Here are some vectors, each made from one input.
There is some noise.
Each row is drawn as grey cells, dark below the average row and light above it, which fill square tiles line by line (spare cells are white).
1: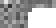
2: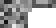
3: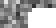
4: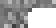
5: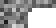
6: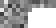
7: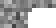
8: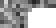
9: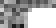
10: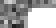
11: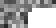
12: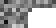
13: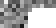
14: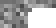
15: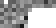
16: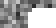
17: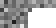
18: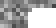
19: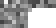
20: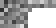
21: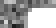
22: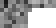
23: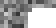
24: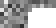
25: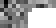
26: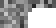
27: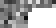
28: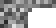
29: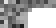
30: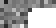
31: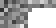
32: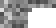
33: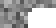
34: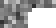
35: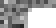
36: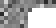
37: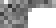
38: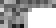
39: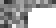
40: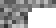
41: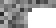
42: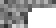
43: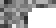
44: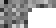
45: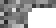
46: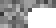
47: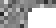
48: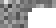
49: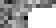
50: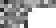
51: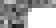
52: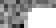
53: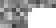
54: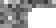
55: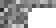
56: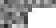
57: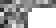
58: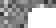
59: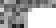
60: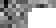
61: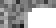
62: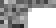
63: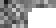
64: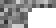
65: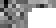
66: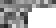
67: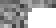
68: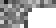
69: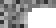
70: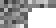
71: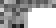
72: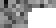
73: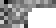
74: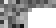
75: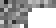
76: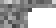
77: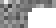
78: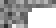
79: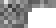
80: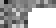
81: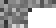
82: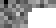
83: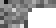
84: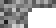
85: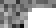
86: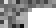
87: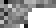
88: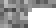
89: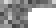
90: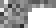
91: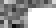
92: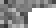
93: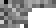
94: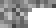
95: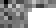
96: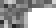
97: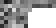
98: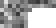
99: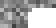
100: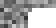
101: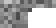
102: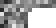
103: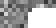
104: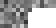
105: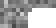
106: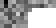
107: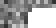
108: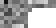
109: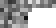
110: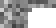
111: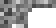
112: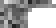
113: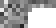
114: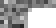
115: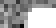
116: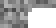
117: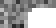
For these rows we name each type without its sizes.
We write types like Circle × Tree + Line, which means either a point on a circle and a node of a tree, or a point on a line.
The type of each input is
(Line + Tree) × Tree.
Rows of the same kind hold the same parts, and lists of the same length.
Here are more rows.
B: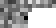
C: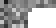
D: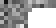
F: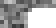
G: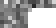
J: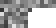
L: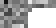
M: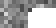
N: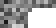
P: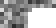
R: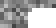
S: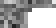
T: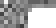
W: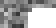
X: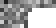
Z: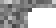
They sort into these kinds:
B, C, D, J, L, N, X
F, G, M, P, R, S, T, W, Z

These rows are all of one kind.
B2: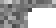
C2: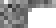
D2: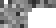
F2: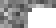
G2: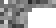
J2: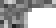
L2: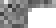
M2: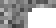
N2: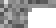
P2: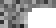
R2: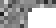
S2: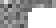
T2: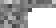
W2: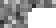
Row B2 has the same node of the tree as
F2, N2 and T2.
